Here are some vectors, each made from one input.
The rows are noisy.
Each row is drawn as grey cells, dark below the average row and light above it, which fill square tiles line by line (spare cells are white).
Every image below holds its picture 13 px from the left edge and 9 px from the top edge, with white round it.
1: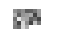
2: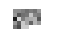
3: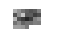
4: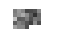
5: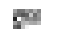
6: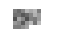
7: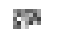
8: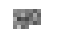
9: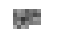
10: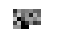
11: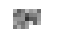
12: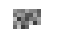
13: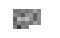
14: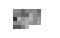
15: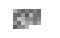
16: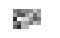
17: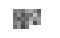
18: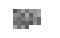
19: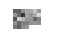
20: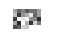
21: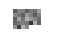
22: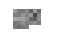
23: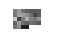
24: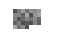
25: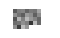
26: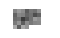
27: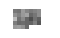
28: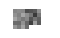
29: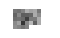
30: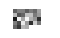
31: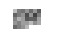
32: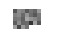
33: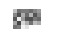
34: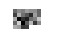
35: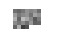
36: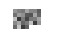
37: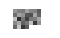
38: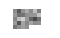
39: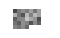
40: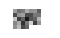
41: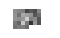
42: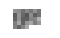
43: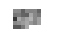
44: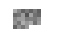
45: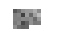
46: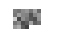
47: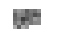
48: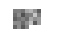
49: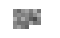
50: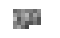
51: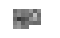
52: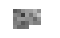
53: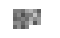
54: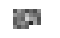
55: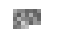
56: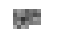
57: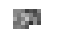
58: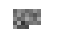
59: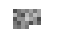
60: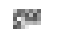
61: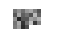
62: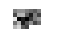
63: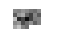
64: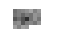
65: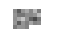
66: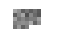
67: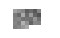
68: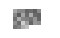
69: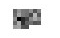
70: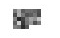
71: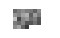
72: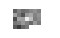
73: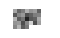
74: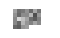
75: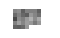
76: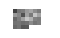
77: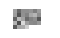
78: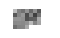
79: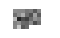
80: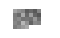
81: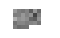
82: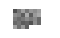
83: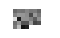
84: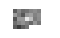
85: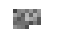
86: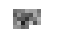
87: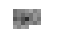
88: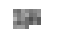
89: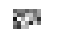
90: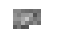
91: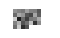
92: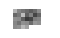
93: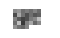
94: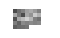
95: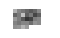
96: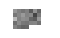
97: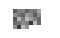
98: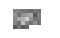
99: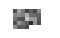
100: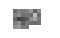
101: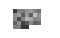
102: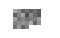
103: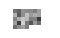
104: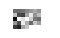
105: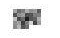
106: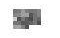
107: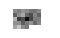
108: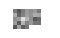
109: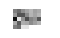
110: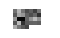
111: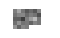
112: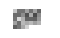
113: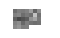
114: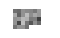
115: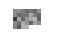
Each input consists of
five true/false values.
